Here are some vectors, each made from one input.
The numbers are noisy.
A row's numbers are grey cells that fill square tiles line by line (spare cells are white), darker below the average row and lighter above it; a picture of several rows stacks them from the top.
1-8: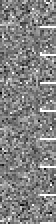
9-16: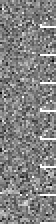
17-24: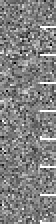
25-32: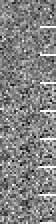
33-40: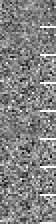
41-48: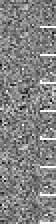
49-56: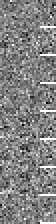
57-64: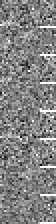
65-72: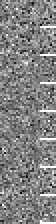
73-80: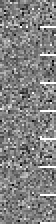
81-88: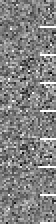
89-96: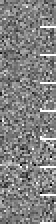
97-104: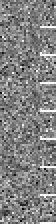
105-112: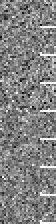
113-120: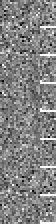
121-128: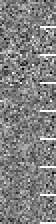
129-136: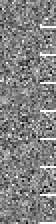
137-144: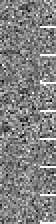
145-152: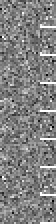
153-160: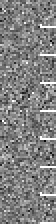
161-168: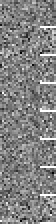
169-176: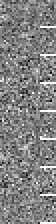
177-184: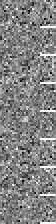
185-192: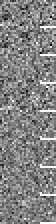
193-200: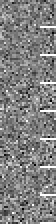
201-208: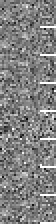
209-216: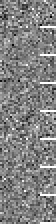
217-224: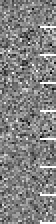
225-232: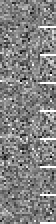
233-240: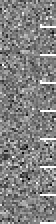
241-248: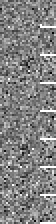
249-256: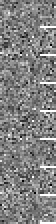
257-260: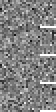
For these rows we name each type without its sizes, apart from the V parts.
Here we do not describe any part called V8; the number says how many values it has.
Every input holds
a point on a circle, together with either a point on a circle, or a list of values of V8.
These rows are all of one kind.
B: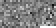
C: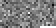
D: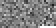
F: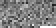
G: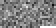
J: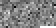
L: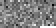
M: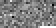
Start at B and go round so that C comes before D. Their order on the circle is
B, L, M, J, G, F, C, D.
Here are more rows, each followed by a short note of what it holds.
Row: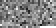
a point on each of two circles
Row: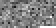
a point on a circle, together with a list of one item
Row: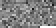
a point on a circle, together with a list of two items
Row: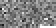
a point on a circle, together with the empty list
